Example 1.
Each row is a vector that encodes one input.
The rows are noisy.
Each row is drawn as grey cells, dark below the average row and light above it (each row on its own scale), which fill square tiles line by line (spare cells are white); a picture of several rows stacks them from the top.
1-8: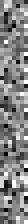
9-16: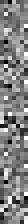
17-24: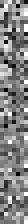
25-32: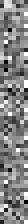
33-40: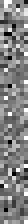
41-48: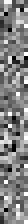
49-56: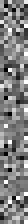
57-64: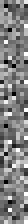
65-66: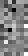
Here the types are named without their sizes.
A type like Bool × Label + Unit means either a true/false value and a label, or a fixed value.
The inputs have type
Bool × Tree.
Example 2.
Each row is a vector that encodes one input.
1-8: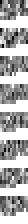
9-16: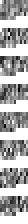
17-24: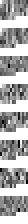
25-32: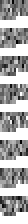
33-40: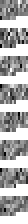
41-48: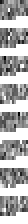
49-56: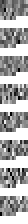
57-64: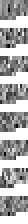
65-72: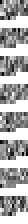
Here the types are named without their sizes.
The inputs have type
Bool × Bool × Bool × Bool × Circle.
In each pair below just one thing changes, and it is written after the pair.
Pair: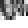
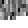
one of the four true/false values
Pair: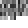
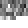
the place on the circle
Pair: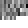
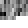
the place on the circle
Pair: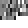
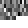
the place on the circle
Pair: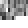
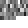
the place on the circle
